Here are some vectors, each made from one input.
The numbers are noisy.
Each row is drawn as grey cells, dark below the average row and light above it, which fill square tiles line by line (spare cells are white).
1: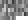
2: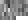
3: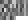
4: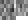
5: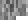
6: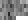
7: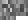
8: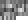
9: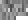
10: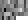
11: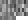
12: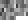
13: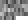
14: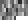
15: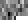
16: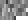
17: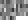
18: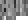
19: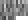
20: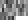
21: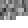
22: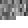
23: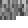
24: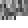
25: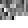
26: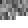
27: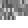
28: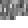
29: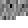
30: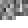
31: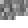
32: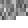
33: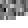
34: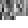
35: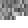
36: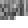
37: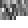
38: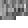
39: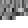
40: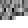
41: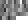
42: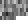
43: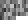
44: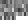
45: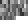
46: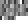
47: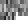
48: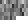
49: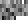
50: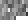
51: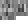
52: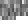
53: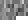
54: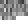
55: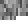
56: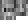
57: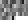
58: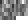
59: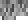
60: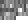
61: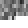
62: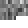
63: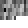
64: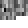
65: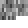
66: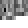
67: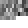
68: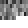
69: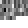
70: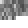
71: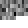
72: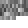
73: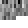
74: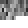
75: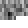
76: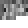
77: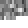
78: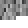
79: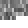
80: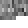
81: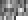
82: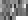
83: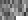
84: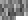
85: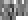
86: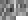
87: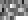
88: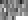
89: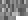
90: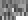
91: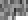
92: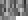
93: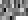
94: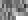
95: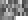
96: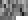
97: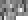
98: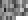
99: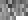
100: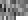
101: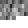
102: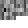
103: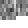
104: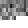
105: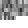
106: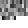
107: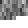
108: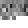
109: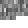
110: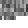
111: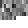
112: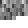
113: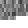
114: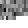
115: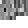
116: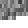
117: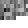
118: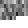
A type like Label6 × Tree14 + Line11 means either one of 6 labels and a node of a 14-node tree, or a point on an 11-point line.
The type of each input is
(Circle13 + Unit) × Label10.
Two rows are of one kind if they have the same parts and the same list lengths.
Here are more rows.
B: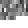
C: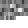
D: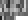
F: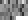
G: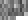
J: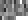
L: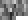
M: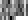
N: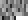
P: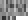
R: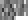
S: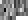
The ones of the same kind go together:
B, D, F, G, L, M, N, P, R
C, J, S

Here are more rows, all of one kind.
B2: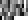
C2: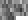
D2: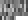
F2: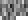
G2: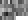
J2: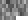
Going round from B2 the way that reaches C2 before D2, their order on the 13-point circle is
B2, C2, D2, G2, J2, F2.
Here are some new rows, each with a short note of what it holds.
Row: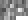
one of 10 labels
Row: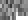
a point on a 13-point circle and one of 10 labels
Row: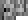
one of 10 labels
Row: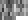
a point on a 13-point circle and one of 10 labels
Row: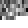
one of 10 labels
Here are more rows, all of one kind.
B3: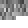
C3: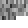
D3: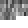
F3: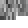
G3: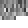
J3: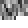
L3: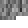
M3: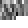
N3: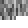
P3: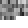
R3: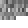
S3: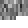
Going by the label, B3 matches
G3, J3, N3 and S3.
